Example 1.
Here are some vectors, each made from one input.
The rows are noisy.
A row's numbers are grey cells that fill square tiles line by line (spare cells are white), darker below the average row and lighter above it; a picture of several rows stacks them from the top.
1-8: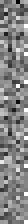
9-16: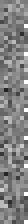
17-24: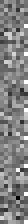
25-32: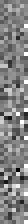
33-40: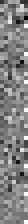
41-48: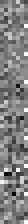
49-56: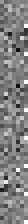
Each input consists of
either a point on an 8-point line, or a node of an 8-node tree.
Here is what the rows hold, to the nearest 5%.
About 50% of them hold a point on an 8-point line. The rest hold a node of an 8-node tree.
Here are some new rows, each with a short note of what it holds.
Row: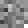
a point on an 8-point line
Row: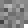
a point on an 8-point line
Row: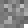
a point on an 8-point line
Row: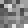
a point on an 8-point line
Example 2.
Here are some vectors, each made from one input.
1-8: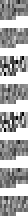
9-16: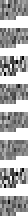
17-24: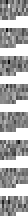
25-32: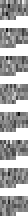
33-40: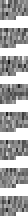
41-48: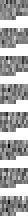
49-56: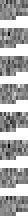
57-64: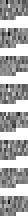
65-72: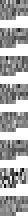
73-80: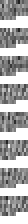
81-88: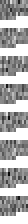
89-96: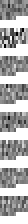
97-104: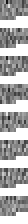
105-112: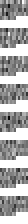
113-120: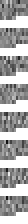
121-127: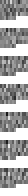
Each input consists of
a list of up to two points on a 7-point line.
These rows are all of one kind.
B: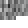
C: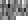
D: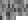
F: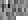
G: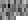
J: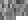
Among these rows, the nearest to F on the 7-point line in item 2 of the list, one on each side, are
B and C.
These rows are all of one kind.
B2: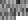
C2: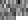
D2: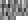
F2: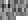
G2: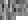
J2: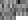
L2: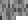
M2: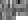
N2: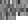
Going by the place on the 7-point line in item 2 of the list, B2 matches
C2 and J2.
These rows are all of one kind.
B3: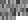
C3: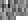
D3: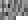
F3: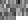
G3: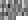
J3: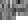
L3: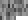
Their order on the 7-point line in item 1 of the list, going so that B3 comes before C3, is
F3, B3, J3, L3, C3, D3, G3.
